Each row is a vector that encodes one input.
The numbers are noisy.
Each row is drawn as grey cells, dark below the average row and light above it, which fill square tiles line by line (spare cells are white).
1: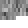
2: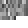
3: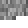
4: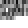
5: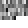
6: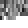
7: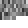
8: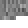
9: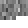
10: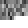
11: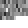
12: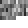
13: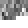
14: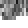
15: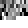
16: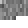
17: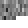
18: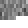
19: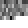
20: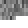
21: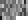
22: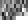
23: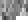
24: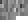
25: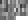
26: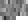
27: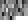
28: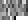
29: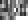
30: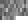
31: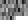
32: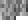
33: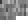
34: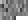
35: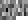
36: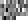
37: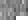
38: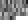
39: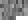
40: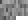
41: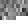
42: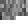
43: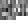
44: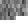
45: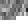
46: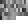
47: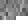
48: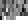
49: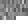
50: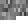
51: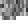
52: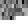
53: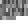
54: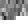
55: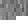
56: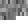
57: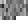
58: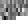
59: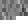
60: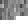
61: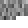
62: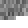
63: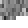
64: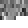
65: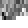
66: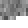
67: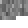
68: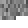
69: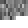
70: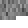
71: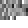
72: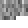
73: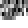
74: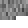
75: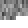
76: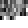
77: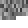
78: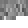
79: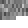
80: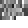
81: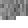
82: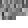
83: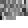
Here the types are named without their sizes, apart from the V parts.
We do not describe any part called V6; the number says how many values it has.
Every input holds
a true/false value, together with either a point on a circle, or a value of V6.
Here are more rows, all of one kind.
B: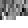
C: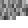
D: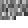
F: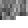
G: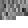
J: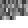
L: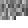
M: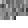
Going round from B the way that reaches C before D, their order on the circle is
B, M, F, J, G, C, D, L.
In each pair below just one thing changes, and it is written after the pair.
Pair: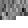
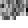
the place on the circle
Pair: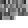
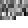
the true/false value
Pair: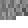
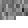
the place on the circle
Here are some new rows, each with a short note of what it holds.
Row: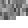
a point on a circle and a true/false value
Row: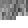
a true/false value and a value of V6
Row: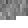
a true/false value and a value of V6
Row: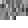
a point on a circle and a true/false value
